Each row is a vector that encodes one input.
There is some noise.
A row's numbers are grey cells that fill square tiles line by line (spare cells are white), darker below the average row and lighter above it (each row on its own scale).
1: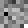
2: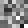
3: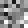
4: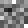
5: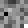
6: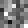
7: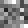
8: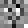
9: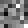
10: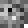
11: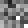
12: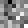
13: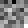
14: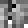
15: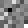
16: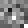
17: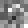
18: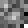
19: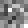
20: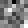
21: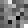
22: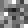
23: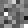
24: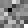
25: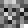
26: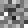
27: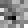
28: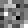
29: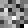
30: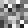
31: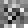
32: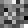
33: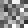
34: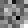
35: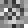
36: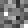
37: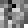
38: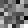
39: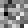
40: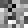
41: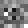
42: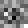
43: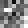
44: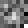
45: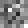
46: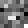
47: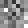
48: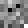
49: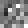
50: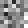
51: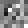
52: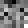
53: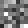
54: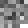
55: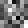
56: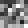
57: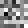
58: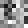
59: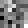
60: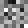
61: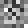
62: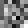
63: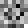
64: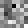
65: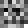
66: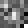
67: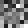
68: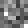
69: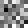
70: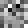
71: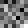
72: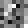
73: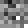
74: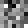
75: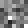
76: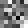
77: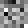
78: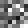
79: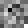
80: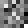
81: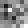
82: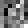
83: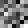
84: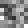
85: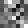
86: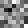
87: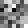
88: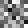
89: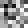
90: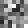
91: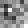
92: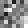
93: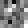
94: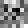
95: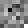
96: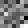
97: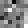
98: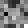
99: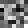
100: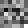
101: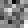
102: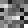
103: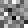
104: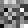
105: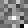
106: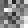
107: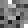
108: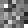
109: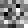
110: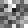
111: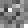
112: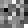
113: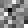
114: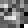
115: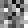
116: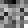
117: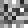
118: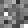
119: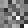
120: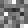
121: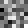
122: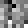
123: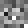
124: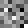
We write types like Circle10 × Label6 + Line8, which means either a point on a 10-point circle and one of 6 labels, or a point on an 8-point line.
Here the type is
Bool × Bool × Bool × Bool × Circle8.
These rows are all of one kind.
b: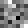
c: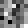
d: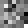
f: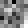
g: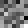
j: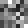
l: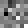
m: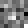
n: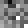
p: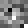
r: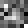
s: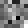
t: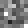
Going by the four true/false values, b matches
j, m, p and r.
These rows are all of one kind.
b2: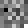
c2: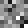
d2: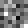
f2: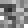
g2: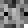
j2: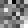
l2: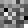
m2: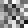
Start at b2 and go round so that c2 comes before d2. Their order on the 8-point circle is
b2, g2, c2, m2, f2, j2, d2, l2.
